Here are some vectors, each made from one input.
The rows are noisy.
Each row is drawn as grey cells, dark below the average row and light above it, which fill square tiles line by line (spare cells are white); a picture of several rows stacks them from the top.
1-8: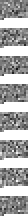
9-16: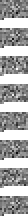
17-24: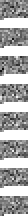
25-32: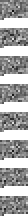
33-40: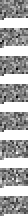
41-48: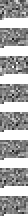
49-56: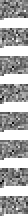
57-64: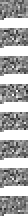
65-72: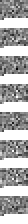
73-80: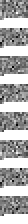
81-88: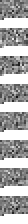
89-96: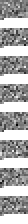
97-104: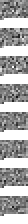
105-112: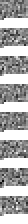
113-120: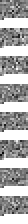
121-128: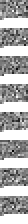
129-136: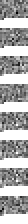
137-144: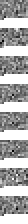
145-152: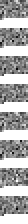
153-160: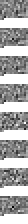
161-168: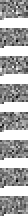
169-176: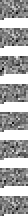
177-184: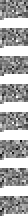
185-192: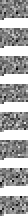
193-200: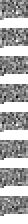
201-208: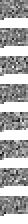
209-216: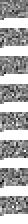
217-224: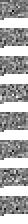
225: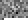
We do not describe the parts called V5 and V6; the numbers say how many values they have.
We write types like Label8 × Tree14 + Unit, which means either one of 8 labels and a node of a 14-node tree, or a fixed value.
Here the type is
Bool × Bool × Bool × Bool + Line7 × (Line7 + V6) + V5.
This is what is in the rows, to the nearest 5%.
About 35% of them hold a point on a 7-point line, together with either a point on a 7-point line, or a value of V6. About 50% of them hold four true/false values. The rest hold a value of V5.
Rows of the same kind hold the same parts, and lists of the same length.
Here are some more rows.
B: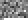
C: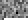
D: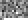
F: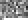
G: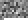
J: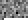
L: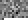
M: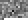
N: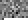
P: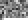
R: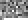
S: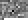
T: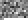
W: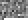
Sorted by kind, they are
B, G, T
C, J, L, M, N, S, W
D, F, R
P

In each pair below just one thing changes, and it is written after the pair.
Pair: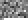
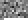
the value of V6
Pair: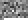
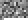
the value of V6
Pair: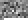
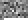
the place on the 7-point line
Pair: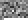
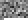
the place on the 7-point line
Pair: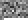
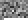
the place on the 7-point line
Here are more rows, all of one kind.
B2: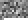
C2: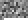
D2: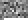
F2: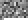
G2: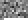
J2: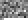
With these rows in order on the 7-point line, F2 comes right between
B2 and D2.
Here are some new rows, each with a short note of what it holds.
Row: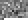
four true/false values
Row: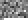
a point on a 7-point line and a value of V6
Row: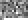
a point on each of two 7-point lines
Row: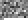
a point on a 7-point line and a value of V6
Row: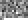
a point on each of two 7-point lines
